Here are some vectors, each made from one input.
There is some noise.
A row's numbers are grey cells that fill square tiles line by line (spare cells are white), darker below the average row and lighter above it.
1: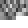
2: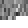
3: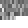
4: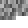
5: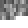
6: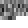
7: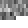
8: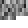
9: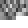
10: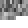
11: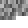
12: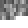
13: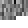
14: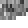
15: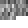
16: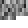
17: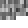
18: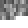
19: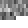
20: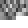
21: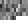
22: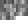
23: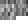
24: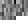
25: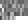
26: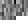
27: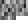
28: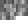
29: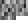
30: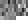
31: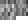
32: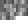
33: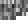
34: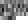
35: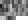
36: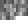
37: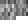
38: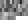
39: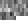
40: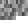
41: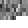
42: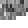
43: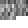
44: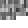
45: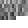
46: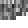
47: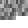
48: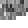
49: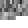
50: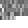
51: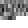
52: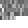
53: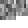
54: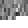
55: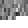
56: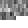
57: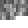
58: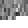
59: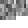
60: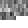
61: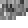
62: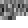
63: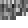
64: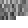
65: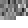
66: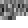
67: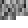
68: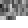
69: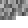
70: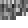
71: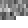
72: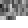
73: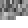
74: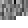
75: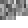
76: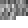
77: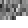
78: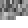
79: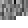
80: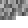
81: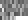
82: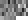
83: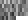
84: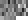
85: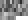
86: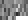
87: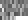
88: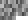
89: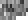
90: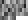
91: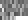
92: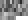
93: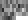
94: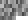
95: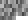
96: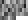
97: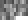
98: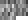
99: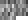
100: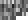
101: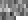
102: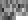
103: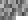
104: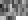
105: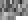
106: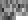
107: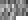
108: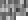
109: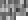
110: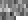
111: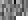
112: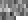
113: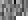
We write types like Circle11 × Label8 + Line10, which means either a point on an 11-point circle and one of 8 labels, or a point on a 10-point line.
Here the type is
Circle5 × Label4.
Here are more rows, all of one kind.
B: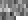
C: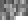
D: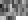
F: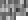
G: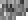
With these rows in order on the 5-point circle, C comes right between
D and F.
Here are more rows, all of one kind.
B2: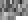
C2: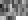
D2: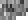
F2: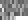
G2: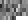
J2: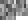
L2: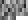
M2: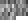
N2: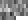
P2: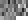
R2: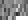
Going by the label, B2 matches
D2, F2 and J2.
